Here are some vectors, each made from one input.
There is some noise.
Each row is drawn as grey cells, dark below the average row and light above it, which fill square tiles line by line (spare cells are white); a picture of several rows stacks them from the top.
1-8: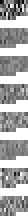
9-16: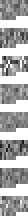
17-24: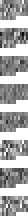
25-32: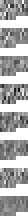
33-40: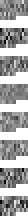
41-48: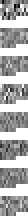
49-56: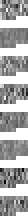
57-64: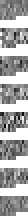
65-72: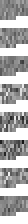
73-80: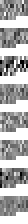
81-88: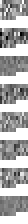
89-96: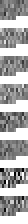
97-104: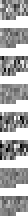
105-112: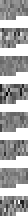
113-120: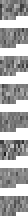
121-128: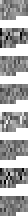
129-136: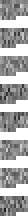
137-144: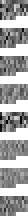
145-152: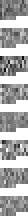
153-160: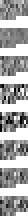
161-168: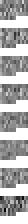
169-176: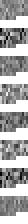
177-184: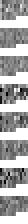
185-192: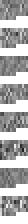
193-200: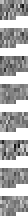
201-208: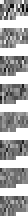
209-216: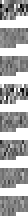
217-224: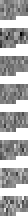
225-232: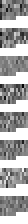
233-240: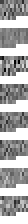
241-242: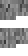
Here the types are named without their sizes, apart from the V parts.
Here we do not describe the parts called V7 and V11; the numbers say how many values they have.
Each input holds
a node of a tree and a value of V7, together with either a point on a line, or a value of V11.
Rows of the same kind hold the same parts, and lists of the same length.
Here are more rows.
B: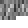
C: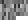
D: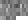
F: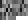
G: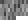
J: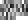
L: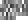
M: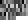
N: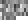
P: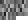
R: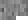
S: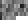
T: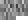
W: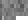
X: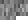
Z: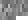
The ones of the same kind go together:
B, D, F, G, N, P, S, T, W, X
C, J, L, M, R, Z

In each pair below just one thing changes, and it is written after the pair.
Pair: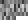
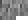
the value of V11
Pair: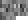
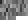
the value of V7
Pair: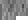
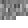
the node of the tree
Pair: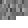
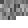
the value of V11
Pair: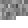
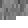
the node of the tree
